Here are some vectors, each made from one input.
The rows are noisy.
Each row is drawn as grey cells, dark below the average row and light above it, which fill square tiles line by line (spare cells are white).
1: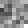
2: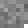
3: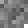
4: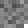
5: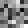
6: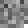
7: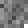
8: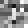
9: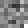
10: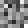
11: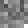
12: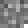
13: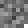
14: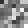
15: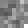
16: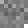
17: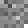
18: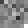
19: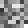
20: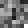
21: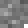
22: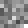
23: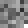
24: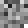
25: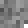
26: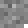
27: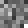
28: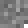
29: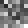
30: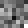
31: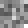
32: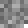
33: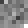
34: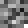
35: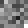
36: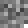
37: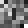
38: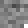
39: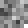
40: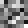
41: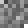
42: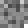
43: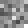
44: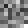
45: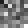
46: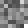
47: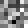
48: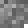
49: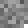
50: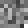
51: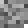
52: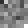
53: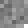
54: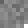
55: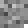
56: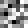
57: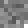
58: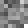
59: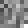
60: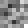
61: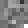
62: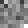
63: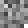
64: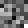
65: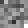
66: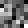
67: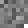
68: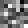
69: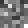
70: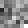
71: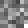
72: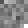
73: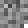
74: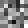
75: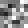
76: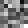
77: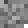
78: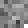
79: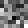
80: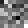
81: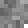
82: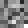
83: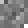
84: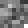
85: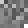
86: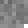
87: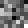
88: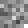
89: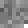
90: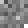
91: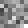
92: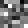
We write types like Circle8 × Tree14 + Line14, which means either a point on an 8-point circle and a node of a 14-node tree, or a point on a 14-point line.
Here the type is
(Bool × Bool × Bool × Bool + Unit) × Line10.
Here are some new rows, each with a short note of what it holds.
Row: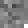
a point on a 10-point line and four true/false values
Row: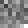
a point on a 10-point line and four true/false values
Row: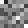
a point on a 10-point line and four true/false values
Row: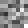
a point on a 10-point line and four true/false values
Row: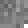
a point on a 10-point line
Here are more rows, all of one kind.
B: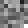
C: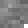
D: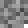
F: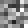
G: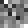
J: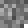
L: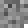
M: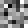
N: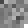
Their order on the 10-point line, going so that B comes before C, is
B, C, N, J, F, D, L, M, G.
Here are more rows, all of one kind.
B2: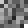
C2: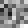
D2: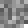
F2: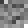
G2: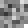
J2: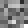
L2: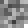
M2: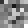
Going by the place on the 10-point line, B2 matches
C2 and G2.
